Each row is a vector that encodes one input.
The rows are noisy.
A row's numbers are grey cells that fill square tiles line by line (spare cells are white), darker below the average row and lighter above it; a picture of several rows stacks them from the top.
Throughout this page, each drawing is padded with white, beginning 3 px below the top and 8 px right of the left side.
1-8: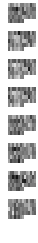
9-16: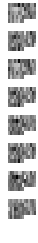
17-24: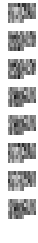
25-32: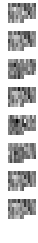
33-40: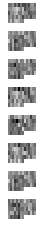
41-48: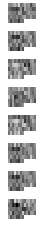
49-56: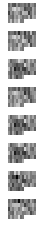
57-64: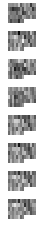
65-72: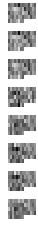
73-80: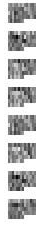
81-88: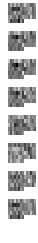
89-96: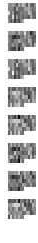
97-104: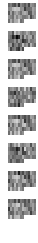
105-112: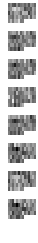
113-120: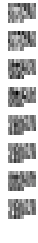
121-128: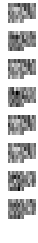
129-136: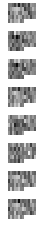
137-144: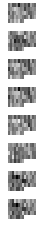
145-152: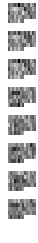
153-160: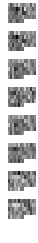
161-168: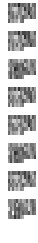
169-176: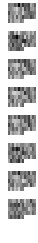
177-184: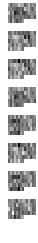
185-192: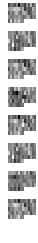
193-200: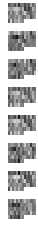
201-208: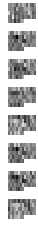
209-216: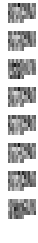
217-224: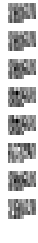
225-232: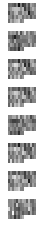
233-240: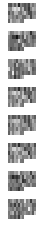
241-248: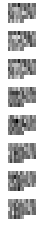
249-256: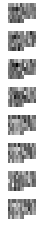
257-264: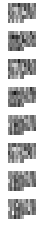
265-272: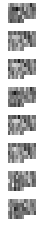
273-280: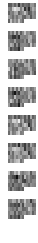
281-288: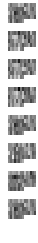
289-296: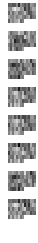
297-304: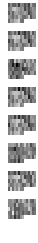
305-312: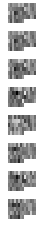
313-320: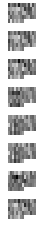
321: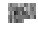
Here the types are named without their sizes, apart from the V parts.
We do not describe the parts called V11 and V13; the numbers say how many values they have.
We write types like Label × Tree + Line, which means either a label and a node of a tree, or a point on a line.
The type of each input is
Line × (Tree + Unit) + V11 × V13.
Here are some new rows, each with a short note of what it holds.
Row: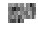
a point on a line and a node of a tree
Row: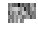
a value of V11 and a value of V13
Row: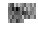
a point on a line and a node of a tree
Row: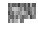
a value of V11 and a value of V13
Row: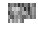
a value of V11 and a value of V13
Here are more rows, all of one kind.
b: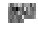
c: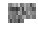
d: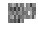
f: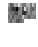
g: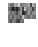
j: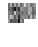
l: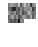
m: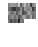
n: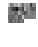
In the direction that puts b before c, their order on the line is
f, b, g, n, c, m, l, d, j.
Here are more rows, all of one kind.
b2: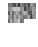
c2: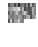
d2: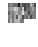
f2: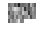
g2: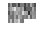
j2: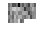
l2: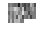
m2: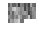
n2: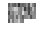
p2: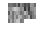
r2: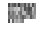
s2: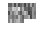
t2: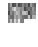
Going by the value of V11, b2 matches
j2, m2 and p2.
